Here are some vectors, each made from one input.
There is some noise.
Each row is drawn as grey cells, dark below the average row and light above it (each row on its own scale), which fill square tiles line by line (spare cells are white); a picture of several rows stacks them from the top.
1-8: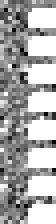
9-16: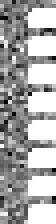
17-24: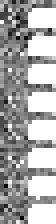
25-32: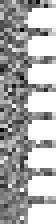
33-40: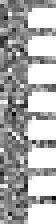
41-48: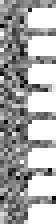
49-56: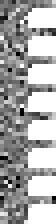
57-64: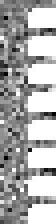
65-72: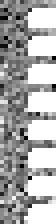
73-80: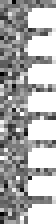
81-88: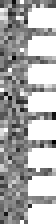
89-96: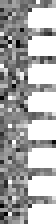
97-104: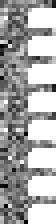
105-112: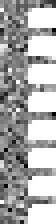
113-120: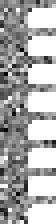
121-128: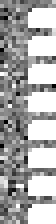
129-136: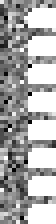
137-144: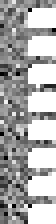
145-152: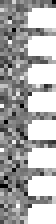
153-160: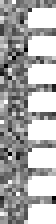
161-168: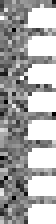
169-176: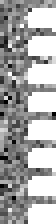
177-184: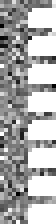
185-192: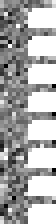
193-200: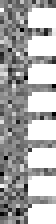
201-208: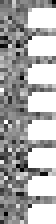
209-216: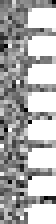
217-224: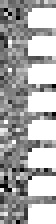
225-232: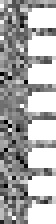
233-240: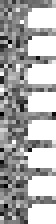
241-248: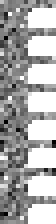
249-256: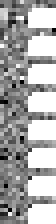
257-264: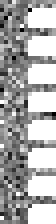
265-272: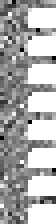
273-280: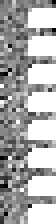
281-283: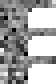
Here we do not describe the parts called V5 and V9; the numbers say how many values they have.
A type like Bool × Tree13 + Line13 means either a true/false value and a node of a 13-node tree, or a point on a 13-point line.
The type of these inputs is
(Bool × Bool × Bool × Bool × V5 + V9) × Label7 + Unit.
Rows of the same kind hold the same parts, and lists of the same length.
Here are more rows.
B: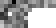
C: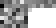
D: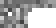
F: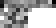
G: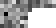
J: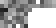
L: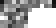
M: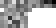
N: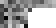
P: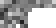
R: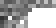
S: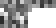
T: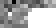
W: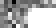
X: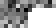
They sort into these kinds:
B, D, G, J, N, P, R, T, W
C, F, L, M, S
X

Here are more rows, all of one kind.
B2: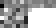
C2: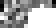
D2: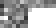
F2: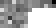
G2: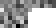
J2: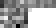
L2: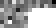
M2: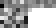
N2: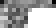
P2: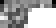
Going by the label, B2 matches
C2, L2 and M2.
